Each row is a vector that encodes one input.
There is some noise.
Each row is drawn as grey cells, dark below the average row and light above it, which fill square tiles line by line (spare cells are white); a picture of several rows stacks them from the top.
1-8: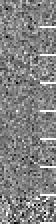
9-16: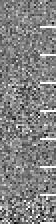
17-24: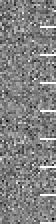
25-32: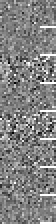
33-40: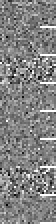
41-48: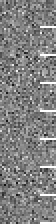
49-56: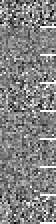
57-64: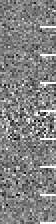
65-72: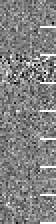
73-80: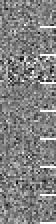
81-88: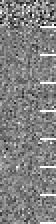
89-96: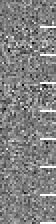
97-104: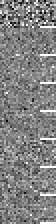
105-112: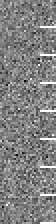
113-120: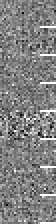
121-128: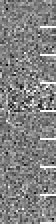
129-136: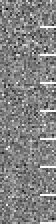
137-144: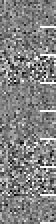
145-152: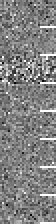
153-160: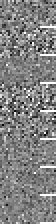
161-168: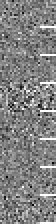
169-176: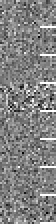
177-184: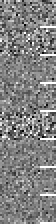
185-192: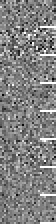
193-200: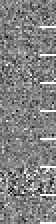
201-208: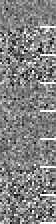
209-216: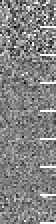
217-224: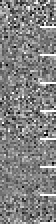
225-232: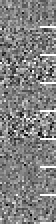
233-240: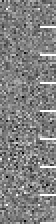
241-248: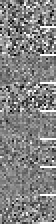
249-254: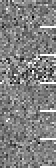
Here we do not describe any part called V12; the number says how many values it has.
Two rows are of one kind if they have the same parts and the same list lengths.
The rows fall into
2 kinds.
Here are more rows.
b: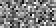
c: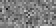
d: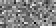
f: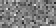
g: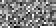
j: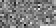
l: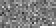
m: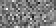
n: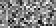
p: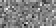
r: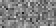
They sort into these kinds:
b, g, n
c, d, f, j, l, m, p, r

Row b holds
one of 4 labels.
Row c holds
a point on a 5-point circle, three true/false values and a value of V12.
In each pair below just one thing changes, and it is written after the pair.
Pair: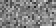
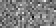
the value of V12
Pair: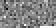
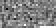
one of the three true/false values
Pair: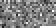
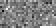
the value of V12
